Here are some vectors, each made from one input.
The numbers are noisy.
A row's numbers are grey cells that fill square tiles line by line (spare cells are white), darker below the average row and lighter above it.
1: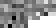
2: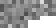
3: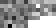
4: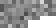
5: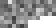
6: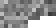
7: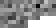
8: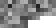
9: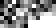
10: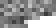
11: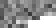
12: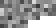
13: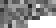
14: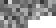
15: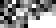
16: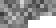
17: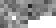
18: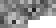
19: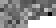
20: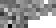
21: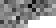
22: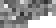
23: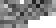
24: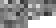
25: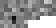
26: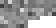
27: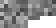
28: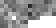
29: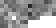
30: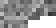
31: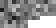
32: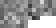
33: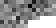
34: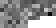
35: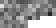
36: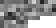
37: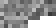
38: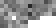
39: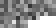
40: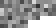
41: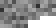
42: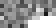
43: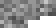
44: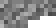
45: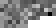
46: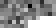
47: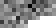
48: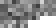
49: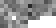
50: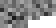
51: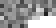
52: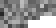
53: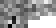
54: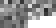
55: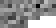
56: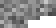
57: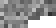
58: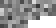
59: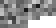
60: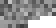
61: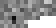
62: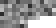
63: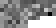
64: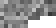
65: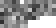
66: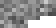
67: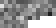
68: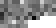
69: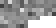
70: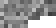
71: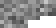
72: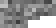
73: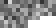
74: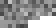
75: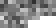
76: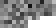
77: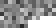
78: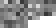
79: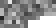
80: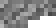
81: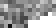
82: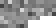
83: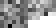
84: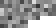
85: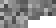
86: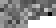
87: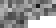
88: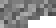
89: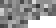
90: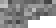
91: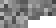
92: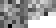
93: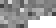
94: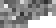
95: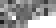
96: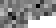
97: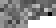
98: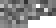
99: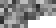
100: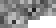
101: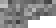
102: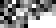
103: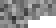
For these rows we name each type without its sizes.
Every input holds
either a fixed value, or two labels.
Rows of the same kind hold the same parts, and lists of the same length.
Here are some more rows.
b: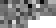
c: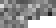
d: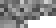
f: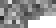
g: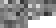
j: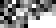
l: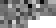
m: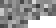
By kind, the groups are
b, c, d, f, g, l, m
j

